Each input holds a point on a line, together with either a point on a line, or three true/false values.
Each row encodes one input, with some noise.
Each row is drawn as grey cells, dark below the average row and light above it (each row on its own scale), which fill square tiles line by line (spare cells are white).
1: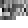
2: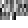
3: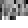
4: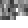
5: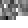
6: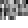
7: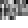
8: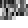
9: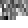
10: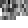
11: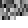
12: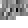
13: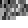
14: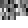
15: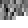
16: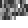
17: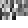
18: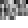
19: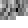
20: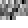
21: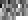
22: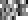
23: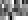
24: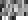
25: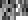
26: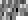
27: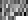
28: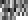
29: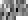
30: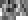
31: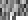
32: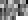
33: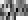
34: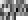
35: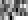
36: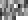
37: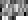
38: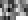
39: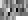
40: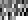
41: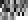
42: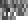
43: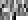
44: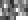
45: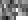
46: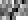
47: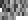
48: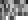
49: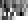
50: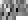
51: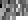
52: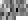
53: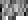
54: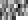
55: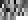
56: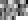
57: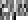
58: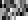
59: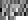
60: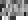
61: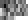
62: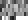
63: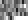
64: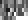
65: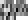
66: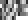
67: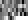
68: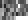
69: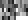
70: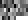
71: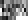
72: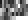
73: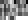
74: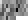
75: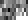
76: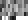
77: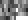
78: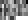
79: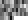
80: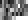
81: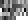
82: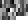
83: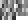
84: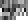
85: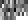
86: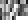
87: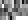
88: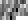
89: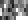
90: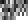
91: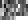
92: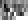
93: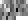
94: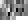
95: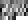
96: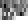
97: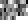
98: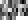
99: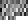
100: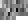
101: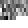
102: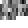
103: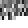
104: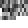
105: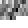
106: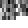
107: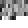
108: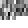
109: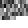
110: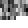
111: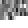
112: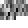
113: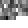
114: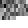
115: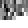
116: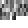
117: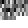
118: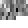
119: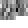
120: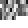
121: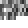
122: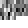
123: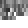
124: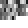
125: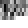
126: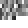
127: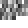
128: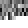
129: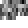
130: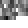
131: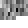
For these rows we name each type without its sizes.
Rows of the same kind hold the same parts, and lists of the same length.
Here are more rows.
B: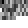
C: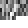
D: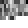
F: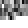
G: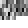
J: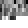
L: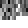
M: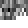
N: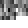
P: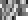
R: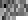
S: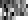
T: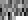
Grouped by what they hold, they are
B, L, M, N, R, S
C, D, F, G, J, P, T

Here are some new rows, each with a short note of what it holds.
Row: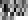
a point on each of two lines
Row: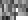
a point on each of two lines
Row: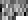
a point on a line and three true/false values
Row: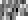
a point on a line and three true/false values
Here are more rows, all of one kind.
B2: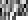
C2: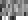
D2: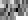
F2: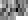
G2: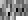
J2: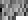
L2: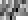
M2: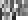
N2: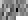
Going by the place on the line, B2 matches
G2 and J2.
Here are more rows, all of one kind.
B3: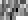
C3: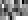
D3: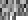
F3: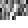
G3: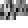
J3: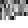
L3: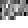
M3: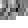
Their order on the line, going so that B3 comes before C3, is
D3, G3, F3, L3, J3, B3, M3, C3.
